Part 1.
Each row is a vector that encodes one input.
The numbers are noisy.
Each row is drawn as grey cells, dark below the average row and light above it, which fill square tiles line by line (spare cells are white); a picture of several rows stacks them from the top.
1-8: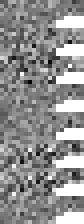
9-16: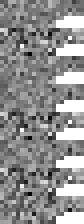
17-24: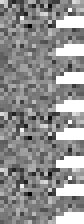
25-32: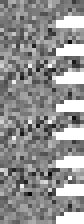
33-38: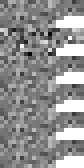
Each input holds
a point on a 5-point line.
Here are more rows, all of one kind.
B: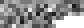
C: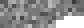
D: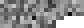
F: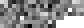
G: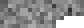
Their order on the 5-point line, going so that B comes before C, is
B, C, G, D, F.
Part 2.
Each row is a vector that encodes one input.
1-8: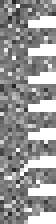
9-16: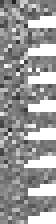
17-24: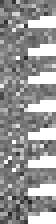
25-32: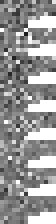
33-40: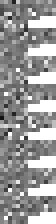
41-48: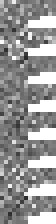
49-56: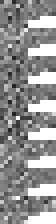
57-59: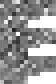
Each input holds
a node of a 10-node tree.
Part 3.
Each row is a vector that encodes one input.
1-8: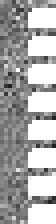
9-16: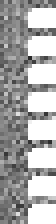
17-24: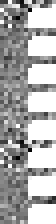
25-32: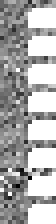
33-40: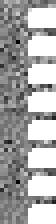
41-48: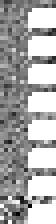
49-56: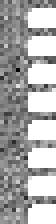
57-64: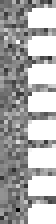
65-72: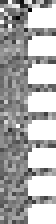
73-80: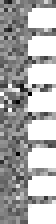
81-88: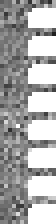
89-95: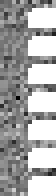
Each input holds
either a fixed value, or a node of a 15-node tree.
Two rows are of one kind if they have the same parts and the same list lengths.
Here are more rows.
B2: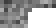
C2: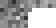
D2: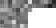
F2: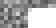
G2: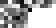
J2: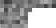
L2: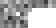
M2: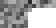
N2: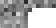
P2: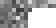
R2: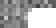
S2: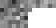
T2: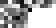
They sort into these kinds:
B2, C2, D2, F2, J2, L2, M2, N2, P2, R2, S2
G2, T2

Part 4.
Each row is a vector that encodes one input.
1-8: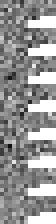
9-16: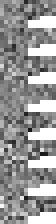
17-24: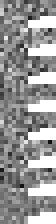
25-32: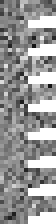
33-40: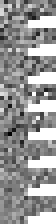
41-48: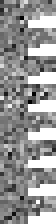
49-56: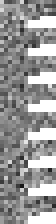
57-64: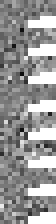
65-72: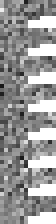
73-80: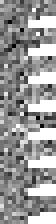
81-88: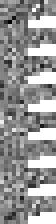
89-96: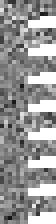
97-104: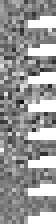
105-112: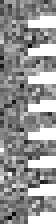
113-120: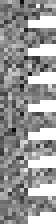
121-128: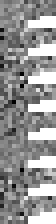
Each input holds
a node of a 13-node tree.
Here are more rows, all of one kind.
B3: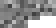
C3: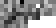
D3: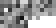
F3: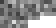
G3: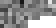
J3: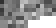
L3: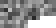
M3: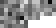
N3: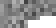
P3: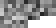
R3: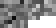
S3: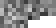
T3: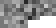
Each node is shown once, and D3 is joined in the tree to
M3.
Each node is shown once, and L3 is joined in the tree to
B3, F3 and N3.
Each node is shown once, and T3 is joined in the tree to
N3 and P3.
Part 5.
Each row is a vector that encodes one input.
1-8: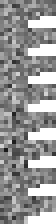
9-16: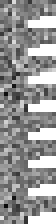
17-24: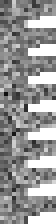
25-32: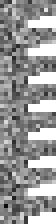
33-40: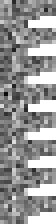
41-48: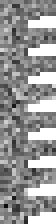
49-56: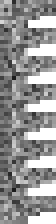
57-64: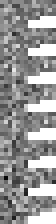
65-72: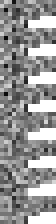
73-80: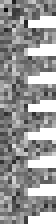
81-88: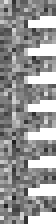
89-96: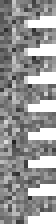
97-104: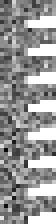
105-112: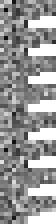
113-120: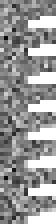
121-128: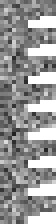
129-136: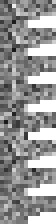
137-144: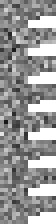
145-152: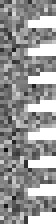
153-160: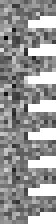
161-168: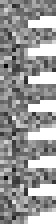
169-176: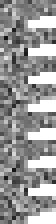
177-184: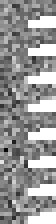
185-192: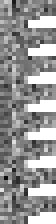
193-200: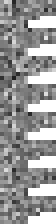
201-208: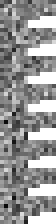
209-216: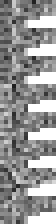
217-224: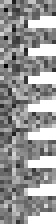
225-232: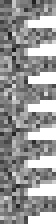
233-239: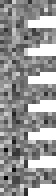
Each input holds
a point on a 6-point line.
